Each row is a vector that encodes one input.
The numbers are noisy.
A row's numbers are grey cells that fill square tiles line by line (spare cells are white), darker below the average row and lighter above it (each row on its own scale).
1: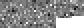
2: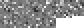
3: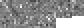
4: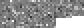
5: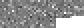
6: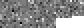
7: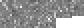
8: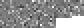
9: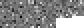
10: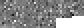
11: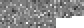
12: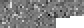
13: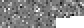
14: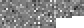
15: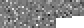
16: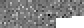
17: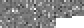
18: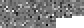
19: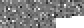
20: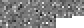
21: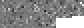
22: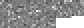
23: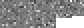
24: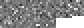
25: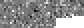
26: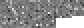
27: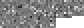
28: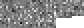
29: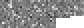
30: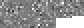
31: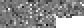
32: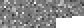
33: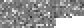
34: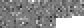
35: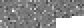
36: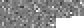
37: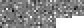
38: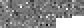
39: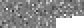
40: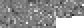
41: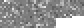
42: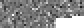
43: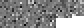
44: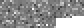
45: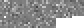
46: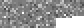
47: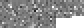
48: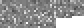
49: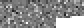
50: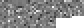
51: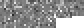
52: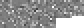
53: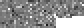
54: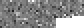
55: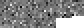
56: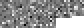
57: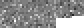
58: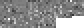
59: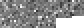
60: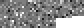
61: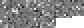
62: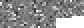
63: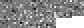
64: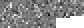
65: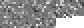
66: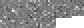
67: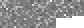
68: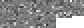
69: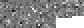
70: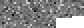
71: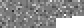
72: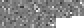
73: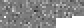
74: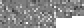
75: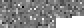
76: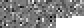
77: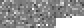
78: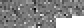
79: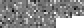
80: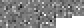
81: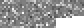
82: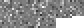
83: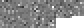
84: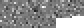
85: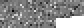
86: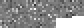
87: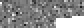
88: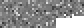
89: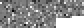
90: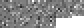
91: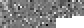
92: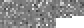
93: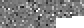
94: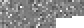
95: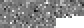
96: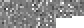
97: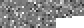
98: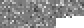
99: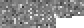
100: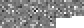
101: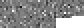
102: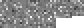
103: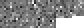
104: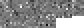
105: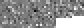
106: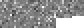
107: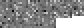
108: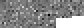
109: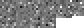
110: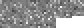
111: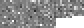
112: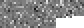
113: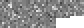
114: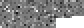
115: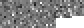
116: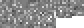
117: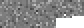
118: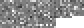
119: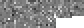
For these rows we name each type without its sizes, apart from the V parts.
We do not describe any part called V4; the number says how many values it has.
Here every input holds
a value of V4, together with either a label, or a node of a tree.
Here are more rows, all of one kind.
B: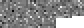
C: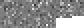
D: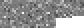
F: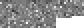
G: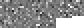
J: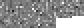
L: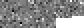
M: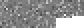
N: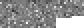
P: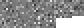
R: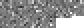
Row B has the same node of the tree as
F, G and N.
